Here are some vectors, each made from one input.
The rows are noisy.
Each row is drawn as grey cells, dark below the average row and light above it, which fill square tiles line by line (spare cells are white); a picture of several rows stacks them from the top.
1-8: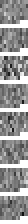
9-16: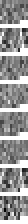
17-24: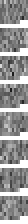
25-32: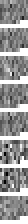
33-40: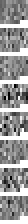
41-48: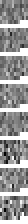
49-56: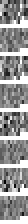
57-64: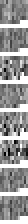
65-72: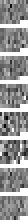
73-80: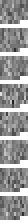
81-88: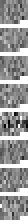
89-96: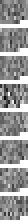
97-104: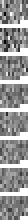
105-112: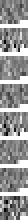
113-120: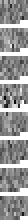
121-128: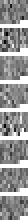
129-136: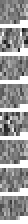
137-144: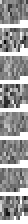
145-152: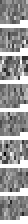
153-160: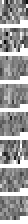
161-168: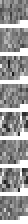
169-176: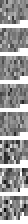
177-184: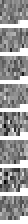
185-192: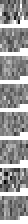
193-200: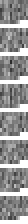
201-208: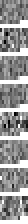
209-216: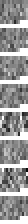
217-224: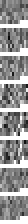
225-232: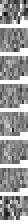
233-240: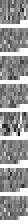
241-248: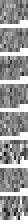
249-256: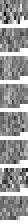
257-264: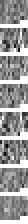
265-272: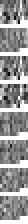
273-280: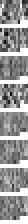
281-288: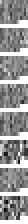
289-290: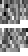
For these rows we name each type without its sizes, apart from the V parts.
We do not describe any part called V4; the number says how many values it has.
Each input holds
either a fixed value, or a label, a node of a tree and a true/false value, or two values of V4.
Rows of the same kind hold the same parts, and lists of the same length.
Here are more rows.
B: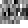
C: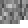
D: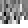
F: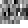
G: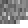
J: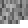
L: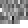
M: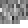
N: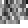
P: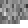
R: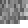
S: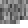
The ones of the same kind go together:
B, F
C, G, J, L, M, P, R, S
D, N

